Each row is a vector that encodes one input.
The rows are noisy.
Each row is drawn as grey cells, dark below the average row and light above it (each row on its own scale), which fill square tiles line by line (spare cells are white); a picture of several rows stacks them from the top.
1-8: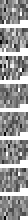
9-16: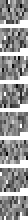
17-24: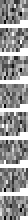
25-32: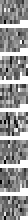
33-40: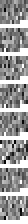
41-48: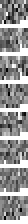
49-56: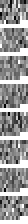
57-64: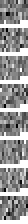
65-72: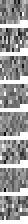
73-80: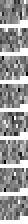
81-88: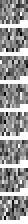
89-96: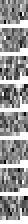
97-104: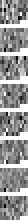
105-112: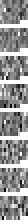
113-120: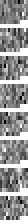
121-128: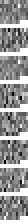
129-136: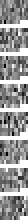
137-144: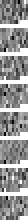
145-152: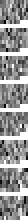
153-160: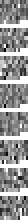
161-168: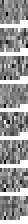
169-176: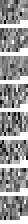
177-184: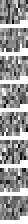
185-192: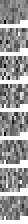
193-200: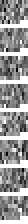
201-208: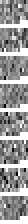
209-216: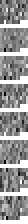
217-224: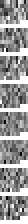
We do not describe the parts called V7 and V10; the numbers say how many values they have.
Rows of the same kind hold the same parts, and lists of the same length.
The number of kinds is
4.
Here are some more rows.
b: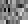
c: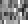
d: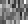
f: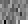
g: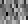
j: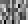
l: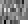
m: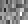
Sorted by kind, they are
b, g, m
c
d, f, j
l

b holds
a point on an 11-point circle, a true/false value and a value of V10.
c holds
a point on a 6-point line, a true/false value and a value of V10.
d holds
a point on a 6-point line and a value of V7.
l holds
a point on an 11-point circle and a value of V7.
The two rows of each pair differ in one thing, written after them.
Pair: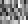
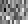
the true/false value
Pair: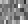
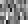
the true/false value
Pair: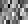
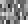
the place on the 11-point circle
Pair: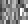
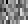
the place on the 11-point circle
